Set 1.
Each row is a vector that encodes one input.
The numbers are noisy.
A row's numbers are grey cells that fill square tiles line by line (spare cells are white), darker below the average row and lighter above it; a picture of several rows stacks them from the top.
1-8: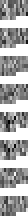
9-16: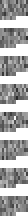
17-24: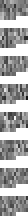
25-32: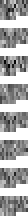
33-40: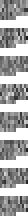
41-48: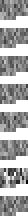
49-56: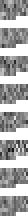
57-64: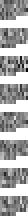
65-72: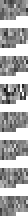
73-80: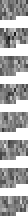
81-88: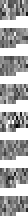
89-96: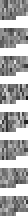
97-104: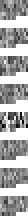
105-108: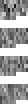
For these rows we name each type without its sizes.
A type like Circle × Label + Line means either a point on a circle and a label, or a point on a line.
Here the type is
Circle.
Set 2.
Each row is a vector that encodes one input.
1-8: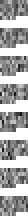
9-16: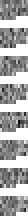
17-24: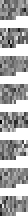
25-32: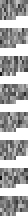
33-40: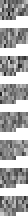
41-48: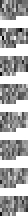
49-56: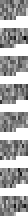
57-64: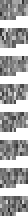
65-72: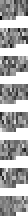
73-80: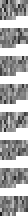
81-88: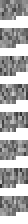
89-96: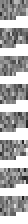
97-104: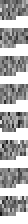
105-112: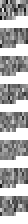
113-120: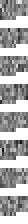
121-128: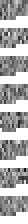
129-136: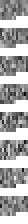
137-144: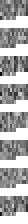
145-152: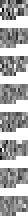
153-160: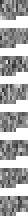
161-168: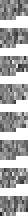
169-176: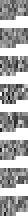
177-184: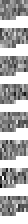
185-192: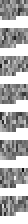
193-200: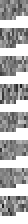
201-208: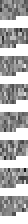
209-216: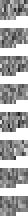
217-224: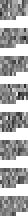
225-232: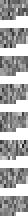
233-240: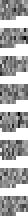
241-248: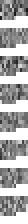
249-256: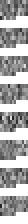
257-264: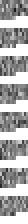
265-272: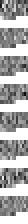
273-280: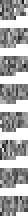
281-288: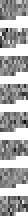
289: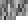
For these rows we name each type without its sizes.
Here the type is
Line.
